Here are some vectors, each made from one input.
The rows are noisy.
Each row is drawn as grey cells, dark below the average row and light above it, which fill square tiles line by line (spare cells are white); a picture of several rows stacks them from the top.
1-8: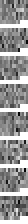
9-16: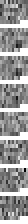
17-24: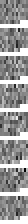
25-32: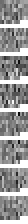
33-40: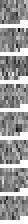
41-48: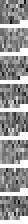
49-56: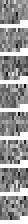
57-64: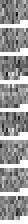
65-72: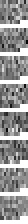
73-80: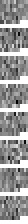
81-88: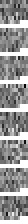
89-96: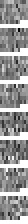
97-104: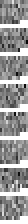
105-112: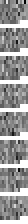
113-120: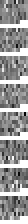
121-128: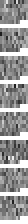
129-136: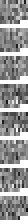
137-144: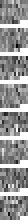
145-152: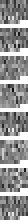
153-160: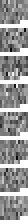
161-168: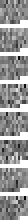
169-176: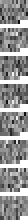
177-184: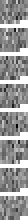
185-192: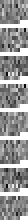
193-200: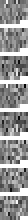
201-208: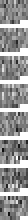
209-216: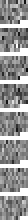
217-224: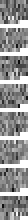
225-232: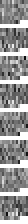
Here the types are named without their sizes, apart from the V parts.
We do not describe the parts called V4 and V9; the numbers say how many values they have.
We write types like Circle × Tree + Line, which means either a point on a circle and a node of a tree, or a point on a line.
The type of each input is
Bool × V4 + Label + Line × (Line + V9).
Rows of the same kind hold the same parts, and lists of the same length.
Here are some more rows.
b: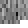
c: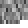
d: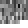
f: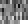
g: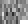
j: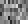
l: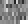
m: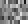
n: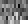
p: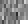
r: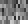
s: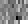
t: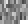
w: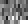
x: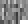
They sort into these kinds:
b, c, g, p, x
d, f, n, r, w
j, m
l, s, t

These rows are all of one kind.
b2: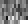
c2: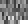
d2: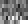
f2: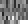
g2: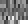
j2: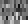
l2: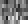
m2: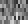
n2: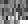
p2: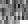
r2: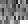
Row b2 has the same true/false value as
d2, j2, l2 and n2.
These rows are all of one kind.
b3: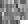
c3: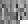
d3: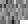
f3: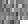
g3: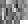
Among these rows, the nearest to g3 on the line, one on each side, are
b3 and c3.
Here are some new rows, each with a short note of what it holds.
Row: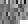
a label
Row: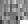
a point on a line and a value of V9
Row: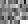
a label
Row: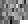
a label
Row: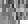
a point on each of two lines
